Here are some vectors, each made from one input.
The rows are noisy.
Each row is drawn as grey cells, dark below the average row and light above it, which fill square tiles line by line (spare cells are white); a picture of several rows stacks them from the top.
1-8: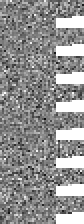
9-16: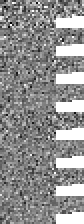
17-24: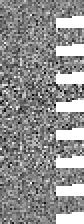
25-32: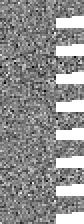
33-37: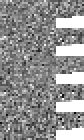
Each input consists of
either a point on a 5-point circle, or a point on a 5-point line.
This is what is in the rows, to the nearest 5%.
About 50% of them hold a point on a 5-point circle. The rest hold a point on a 5-point line.
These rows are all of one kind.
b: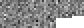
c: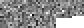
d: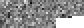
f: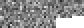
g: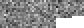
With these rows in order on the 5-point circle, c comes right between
b and d.
